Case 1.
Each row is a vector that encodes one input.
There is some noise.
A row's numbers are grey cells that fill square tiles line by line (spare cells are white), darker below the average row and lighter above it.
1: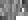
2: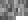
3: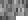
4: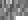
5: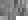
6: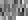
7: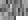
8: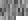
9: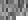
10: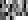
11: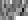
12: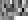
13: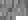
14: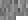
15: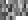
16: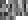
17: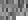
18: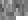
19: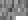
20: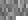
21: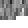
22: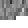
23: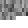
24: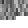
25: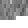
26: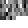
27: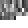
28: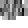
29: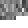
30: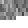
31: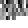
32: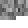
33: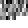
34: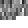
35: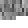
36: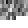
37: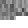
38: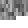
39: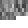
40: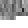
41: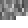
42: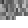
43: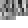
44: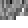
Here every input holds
three true/false values.
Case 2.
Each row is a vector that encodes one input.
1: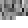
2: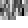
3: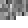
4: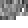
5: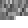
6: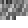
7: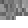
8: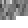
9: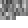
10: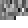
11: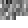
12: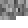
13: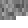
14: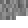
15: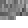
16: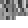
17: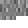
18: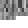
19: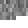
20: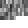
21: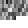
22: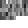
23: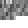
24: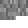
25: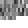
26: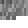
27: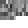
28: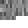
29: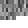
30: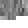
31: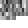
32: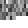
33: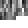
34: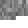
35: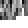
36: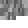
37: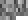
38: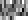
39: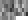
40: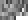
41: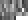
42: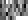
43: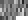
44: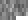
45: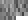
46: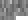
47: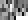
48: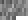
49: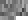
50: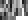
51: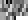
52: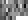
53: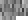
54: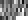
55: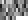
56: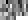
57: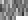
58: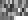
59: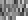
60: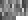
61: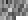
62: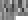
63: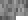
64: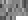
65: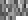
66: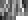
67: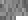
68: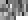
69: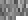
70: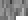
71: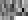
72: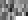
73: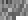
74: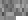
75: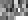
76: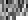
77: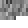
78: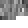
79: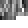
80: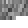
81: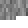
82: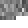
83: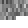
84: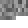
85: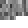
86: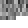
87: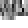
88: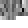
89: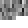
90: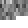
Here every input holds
three true/false values.
